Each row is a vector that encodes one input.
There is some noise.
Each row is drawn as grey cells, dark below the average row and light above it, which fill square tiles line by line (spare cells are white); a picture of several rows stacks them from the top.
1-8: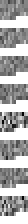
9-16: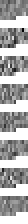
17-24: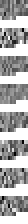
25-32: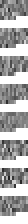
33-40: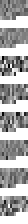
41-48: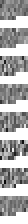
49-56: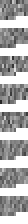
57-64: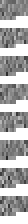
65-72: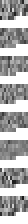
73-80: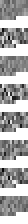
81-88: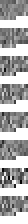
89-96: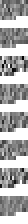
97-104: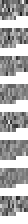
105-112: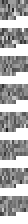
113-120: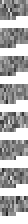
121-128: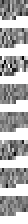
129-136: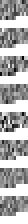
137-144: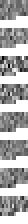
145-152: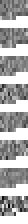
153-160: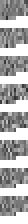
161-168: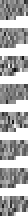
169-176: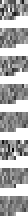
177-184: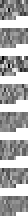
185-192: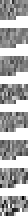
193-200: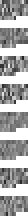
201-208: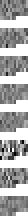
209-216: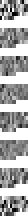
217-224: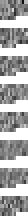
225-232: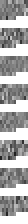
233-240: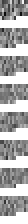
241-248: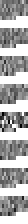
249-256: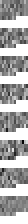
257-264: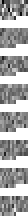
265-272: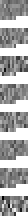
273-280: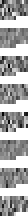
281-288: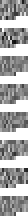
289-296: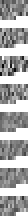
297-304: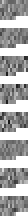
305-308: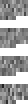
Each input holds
a point on an 8-point line, a node of a 9-node tree and a true/false value.
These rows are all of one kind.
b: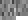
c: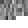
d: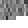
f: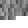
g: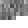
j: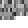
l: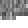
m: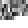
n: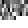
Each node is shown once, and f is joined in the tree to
g.
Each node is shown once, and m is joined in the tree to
d.
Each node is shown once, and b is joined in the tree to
l and n.
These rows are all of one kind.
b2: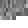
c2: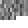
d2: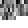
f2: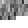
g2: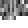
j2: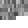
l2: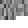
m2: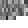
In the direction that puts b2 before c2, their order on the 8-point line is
l2, b2, g2, d2, c2, f2, m2, j2.
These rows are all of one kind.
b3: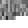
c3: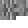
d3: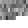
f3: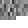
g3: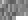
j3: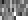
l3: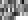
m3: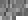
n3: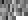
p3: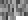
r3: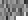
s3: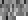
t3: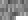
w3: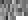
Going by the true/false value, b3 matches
f3, g3 and p3.
